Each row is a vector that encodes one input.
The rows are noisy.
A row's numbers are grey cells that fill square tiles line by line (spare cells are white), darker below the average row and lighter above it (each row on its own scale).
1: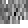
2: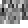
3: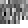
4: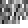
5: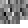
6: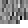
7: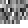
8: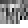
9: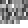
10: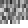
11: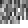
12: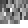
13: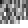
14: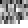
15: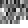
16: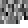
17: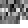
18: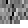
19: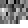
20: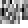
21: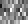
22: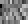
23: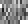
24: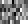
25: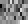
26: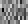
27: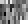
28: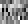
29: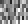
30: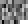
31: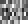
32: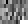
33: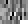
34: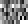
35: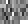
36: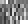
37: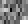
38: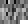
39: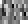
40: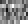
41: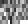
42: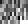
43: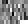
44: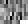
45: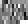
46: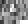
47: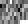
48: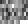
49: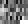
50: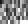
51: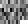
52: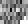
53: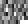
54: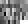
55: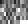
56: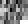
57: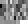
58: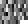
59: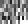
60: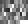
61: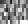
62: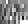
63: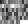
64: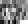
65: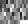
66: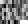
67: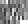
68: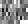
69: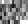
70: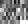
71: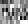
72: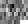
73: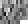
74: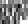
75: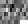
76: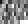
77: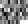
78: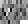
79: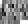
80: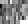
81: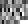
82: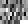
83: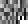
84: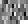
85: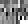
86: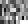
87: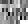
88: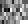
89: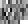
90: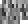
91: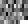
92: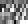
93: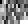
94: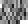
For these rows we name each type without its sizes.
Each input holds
either a node of a tree, or three true/false values.
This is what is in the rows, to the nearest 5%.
About 30% of them hold a node of a tree. The rest hold three true/false values.
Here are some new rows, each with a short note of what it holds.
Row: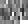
three true/false values
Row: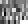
a node of a tree
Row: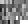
a node of a tree
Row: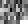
three true/false values
